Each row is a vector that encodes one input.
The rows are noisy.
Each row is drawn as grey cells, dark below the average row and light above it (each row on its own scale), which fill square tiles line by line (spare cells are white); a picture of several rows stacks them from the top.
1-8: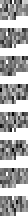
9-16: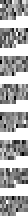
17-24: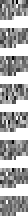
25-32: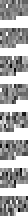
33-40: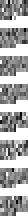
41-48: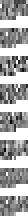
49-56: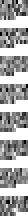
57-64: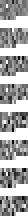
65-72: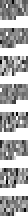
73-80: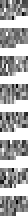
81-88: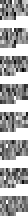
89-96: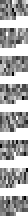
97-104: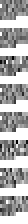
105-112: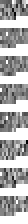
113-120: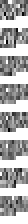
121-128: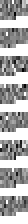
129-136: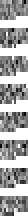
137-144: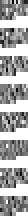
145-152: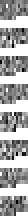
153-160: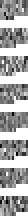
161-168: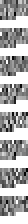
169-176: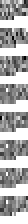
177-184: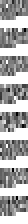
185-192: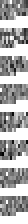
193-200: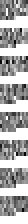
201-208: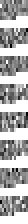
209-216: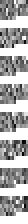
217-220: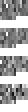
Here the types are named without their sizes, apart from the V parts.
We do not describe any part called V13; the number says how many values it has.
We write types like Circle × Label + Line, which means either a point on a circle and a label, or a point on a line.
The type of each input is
Bool × V13 + Circle + Unit.
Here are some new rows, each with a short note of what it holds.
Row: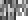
a fixed value
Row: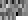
a true/false value and a value of V13
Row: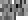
a point on a circle
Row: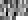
a fixed value
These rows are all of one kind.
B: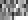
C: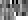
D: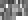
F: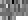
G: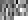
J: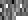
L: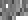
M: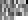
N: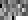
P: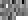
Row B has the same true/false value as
C, G, M and N.
